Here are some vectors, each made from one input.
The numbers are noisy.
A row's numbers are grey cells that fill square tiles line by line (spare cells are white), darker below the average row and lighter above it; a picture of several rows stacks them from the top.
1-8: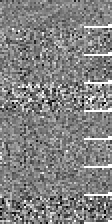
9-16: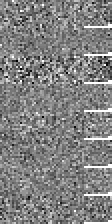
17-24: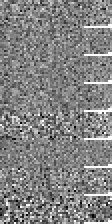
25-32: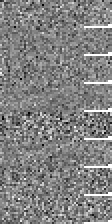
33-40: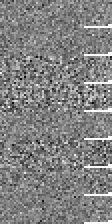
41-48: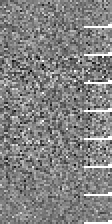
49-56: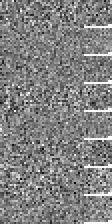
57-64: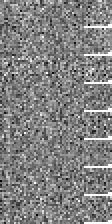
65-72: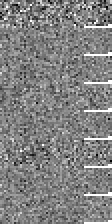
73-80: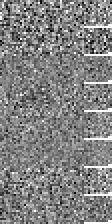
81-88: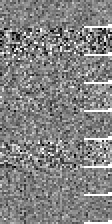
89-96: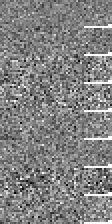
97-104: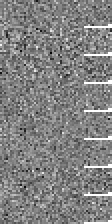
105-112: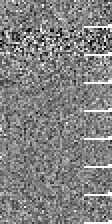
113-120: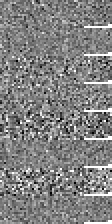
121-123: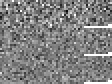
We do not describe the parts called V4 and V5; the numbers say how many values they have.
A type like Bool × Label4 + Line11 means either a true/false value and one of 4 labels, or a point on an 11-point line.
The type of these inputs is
((Bool × Bool × Bool + Unit) × V5 + V4) × Line6.
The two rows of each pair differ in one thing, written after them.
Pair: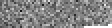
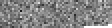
one of the three true/false values
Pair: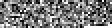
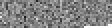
the value of V5
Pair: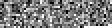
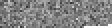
one of the three true/false values
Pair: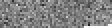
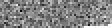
one of the three true/false values
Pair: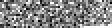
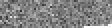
the place on the 6-point line
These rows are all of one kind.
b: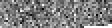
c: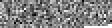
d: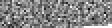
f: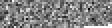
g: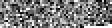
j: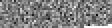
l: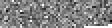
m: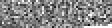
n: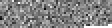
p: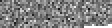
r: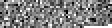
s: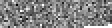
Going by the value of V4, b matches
c, g, j and p.
